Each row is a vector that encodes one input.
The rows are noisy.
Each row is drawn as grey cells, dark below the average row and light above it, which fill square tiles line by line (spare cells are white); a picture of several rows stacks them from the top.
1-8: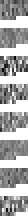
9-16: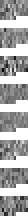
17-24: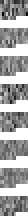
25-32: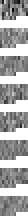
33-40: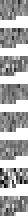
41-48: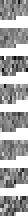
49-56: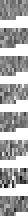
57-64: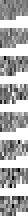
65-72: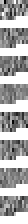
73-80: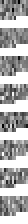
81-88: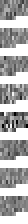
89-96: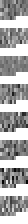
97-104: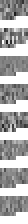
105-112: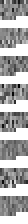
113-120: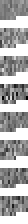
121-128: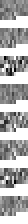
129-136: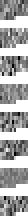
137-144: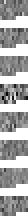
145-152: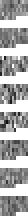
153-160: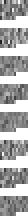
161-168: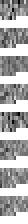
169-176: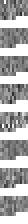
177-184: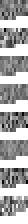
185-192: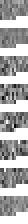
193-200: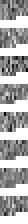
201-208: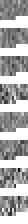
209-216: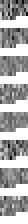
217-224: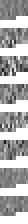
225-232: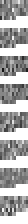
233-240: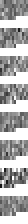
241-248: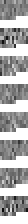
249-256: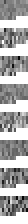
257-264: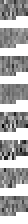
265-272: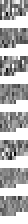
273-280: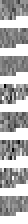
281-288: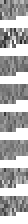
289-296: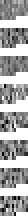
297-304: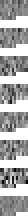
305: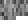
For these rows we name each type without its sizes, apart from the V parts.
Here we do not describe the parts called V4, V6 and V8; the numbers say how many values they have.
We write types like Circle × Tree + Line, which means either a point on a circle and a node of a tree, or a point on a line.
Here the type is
(Bool × Circle + Line) × V4 × V6 + V8.
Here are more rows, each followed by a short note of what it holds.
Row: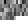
a point on a line, a value of V4 and a value of V6
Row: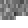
a value of V8
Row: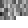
a value of V8
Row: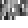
a value of V8
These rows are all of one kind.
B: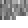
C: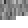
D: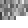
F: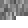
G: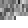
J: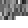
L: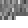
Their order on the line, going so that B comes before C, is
G, L, J, B, C, F, D.
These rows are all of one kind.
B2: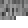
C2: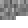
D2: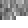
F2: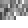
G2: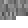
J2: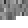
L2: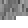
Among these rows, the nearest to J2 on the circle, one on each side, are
C2 and L2.
